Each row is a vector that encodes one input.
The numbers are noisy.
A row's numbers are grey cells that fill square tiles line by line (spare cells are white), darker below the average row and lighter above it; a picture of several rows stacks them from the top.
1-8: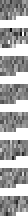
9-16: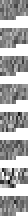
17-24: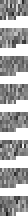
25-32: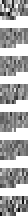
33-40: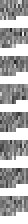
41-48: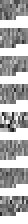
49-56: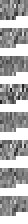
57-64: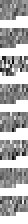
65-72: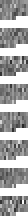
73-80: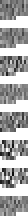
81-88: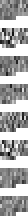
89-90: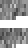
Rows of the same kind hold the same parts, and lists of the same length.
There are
3 kinds of row.
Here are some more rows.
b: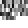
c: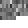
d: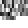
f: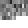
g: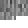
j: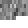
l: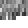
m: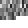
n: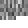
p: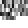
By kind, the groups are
b, d, p
c, f, g, m, n
j, l

